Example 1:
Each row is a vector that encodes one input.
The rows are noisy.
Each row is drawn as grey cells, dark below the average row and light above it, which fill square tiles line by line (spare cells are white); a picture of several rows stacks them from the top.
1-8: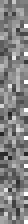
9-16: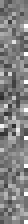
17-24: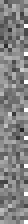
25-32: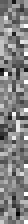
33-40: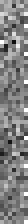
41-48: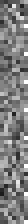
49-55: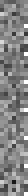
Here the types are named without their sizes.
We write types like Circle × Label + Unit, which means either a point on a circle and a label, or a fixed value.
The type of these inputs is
Circle.
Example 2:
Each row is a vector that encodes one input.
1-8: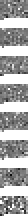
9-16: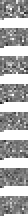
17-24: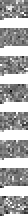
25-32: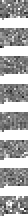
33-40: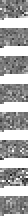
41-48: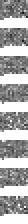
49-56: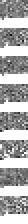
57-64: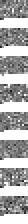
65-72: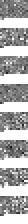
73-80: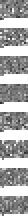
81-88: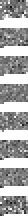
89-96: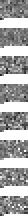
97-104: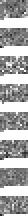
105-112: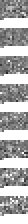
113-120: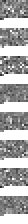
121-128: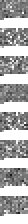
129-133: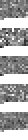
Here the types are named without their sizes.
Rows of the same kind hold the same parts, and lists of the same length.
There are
2 kinds of row.
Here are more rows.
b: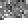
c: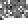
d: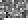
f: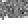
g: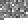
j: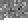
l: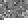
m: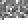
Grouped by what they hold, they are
b, c, f, g, j, l, m
d

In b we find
a point on a circle.
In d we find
a fixed value.
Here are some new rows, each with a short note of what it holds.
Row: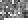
a fixed value
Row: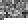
a fixed value
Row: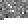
a point on a circle
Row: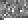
a point on a circle
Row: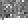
a point on a circle
